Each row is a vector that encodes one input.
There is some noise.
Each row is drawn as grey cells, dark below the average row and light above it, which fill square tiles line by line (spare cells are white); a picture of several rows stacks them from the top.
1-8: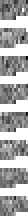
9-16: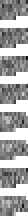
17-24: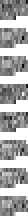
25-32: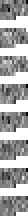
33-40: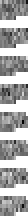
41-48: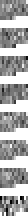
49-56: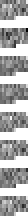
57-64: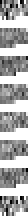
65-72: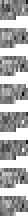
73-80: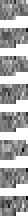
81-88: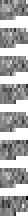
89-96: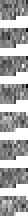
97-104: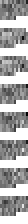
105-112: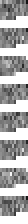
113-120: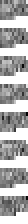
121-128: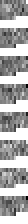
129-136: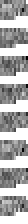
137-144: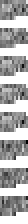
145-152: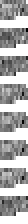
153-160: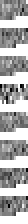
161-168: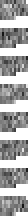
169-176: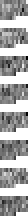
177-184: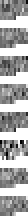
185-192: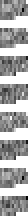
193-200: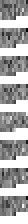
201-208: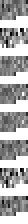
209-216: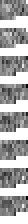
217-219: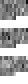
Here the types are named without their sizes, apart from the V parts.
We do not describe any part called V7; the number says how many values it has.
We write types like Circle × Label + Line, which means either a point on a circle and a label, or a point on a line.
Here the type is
List(Bool × V7).
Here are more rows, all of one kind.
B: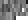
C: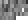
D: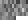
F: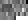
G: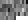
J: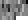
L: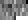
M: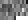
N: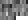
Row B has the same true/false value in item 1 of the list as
C and J.
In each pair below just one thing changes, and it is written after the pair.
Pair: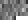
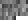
the true/false value in item 2 of the list
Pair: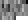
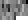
the true/false value in item 2 of the list
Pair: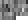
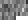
the true/false value in item 1 of the list
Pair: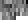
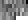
the true/false value in item 2 of the list
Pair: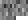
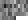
the value of V7 in item 1 of the list
